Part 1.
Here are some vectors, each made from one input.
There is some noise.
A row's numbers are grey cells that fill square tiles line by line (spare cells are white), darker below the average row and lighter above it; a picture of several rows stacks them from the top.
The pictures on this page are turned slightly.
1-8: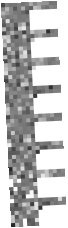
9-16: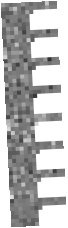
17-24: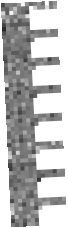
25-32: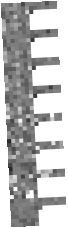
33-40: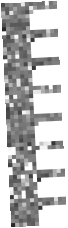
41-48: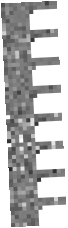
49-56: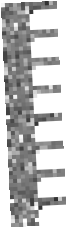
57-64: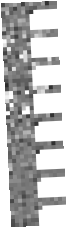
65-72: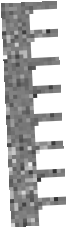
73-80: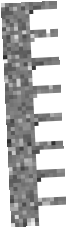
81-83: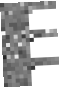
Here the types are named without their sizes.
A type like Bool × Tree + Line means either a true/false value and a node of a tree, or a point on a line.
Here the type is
Line.
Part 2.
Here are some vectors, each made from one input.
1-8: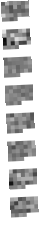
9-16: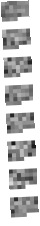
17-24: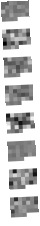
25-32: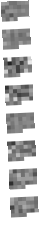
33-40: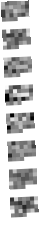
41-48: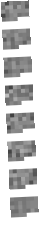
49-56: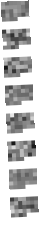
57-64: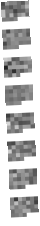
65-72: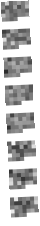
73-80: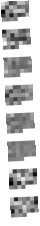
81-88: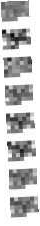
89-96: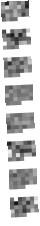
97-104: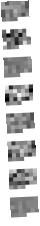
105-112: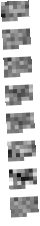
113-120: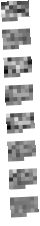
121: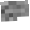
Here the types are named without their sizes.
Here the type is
Line.
